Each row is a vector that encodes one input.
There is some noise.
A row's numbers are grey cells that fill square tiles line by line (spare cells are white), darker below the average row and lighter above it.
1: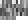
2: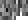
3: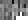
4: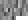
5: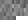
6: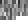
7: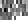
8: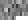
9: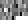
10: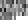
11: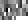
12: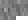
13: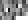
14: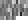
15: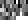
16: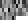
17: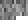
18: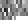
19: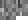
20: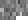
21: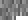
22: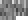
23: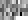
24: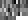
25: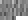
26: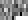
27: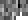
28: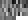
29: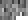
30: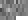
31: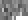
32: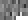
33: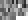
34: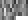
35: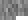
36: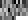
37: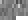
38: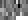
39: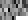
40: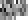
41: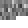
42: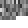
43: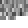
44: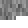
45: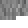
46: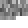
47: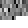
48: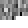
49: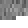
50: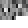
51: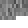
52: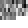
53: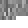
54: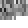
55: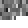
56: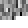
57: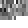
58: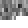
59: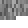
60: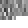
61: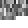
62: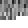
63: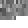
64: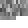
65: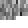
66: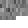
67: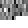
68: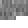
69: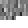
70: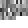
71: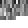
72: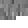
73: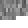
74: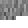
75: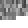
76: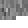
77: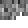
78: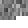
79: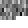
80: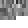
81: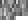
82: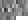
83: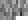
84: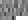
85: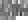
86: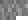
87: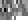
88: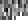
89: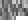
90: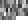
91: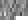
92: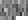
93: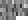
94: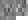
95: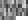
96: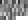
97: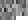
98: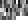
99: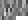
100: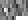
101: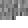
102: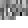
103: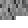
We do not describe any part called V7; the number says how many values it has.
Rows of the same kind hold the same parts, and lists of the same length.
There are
3 kinds of row.
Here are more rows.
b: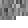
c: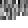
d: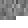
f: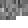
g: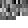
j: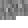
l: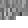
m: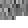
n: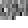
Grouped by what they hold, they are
b, d, f, g
c, l
j, m, n

